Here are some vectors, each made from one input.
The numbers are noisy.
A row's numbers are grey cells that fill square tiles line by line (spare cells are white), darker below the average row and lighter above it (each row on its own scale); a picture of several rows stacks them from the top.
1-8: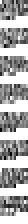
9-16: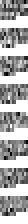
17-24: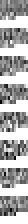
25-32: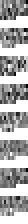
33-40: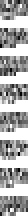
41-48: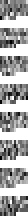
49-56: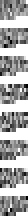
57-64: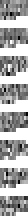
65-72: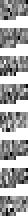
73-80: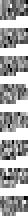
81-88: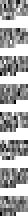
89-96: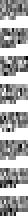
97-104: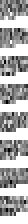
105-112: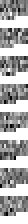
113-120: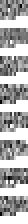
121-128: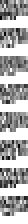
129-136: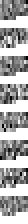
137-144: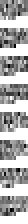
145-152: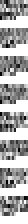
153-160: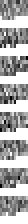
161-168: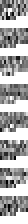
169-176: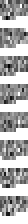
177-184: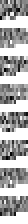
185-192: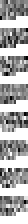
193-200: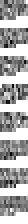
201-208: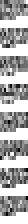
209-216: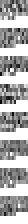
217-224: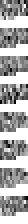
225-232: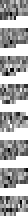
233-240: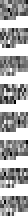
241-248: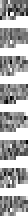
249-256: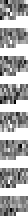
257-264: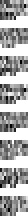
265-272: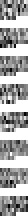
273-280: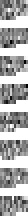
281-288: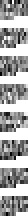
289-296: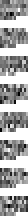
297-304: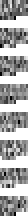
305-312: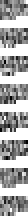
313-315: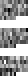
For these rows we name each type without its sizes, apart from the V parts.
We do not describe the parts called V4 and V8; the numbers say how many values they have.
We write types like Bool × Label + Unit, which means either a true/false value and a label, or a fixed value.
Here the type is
Bool × (Line × (Line + V8) + V4).
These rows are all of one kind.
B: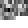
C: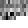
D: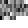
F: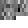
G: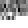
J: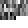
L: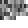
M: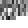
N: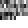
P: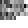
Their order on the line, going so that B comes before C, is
J, N, D, M, B, C, G, P, L, F.
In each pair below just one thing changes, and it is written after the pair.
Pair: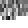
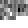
the value of V8
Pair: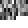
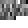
the true/false value
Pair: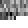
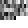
the true/false value
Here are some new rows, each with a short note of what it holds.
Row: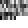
a point on a line, a true/false value and a value of V8
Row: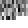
a point on each of two lines and a true/false value
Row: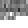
a point on a line, a true/false value and a value of V8
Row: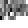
a point on each of two lines and a true/false value
